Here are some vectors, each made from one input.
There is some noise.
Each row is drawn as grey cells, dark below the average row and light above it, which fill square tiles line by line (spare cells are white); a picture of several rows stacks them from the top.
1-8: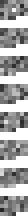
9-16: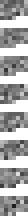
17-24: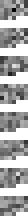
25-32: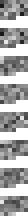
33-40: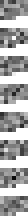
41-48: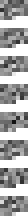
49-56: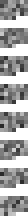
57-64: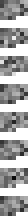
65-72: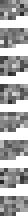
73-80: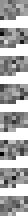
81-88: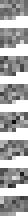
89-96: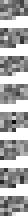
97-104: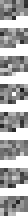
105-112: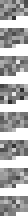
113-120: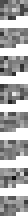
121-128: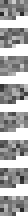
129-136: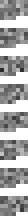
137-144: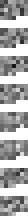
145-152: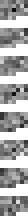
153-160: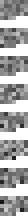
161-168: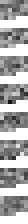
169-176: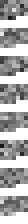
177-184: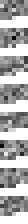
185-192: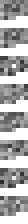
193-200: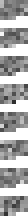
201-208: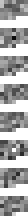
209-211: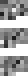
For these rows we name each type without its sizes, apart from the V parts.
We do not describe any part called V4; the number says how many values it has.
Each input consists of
a node of a tree and a true/false value, together with a list of values of V4.
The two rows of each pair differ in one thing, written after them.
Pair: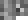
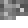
the value of V4 in item 2 of the list
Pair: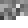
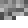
the true/false value
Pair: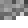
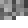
the value of V4 in item 1 of the list
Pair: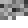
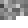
the true/false value
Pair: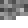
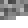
the value of V4 in item 1 of the list
